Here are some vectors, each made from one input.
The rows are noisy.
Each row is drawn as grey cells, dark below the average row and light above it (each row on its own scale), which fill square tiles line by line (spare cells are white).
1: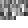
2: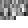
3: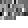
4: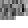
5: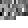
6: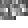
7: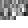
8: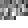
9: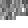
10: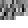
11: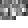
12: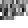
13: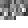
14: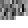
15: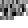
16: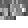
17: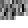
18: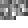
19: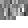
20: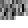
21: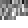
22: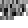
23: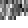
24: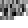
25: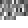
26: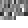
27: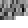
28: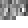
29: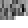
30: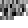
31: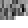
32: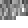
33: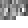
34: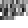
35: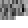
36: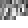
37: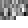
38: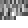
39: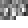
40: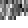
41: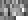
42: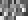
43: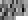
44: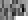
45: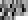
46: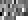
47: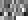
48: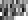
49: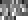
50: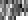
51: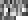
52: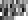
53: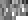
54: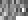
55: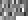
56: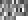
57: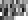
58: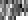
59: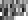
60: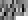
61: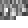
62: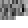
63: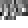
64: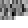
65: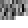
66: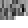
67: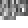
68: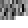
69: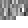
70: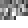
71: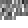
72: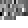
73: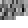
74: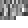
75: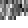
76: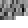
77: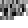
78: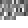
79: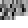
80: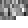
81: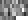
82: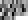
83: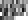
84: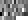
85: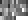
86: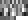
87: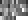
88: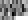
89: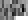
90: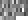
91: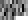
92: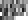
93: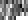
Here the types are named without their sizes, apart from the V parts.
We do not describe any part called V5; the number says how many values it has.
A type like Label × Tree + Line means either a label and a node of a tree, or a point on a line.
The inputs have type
List(Bool × V5).
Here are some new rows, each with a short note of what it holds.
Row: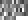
a list of two items
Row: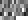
a list of two items
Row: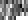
the empty list
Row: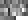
a list of two items
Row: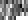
the empty list
